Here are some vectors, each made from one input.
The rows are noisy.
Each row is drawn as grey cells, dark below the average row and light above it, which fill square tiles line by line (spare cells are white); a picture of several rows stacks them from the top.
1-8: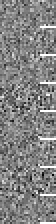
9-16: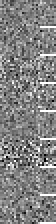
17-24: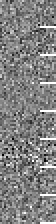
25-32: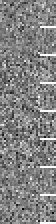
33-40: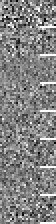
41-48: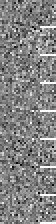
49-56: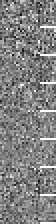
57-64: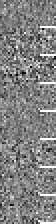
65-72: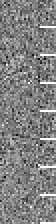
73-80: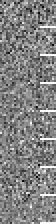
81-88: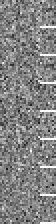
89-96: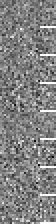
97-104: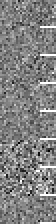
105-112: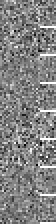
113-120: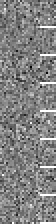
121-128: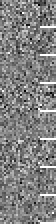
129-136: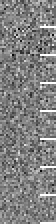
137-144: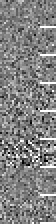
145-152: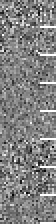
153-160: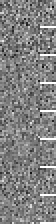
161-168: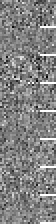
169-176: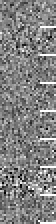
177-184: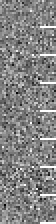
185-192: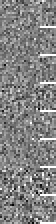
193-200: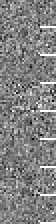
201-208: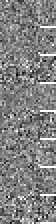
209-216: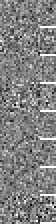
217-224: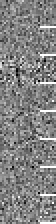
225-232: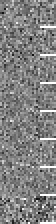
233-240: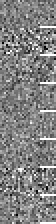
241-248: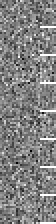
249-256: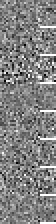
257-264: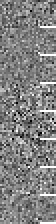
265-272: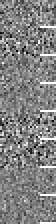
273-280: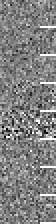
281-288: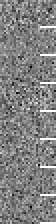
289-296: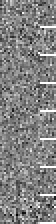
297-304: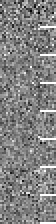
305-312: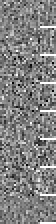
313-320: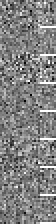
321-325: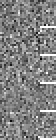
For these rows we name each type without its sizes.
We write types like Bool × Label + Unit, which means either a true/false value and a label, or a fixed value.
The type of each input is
List(Circle).
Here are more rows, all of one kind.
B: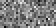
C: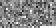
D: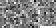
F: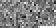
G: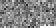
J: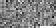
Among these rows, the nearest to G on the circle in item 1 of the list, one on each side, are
C and D.
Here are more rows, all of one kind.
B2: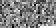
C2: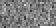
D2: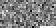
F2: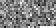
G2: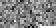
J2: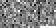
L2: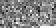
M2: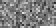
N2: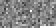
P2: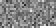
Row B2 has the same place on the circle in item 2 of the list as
G2, J2, N2 and P2.
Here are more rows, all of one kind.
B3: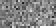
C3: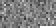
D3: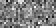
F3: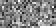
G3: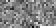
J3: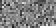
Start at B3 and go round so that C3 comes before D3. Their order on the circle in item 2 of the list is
B3, C3, J3, D3, F3, G3.
